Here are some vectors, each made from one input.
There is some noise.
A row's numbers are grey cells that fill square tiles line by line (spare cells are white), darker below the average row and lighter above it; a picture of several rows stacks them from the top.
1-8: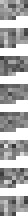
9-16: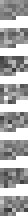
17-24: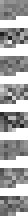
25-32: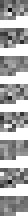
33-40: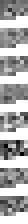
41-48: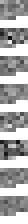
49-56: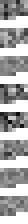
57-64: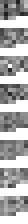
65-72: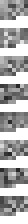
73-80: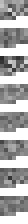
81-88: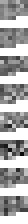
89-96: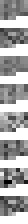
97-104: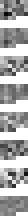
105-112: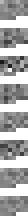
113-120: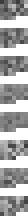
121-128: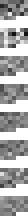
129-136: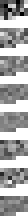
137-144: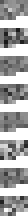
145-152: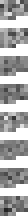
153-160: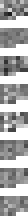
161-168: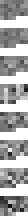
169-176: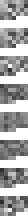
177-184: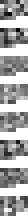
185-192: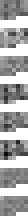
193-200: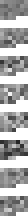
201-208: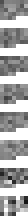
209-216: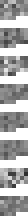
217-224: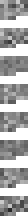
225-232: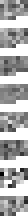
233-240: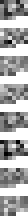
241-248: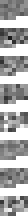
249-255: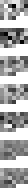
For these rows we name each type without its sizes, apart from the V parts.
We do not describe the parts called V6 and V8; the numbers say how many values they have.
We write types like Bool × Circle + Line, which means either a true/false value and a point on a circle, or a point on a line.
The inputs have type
Bool × Circle + Unit + V6 × V8.
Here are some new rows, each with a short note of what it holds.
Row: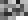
a fixed value
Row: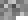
a fixed value
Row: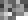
a point on a circle and a true/false value
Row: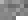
a value of V6 and a value of V8
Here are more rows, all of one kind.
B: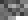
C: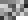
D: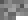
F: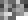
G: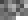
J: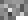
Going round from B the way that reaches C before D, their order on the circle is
B, J, F, C, G, D.
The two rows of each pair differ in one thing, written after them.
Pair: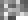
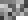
the true/false value
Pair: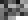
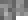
the place on the circle
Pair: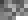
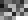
the place on the circle
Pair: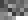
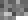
the place on the circle
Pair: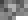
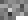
the place on the circle
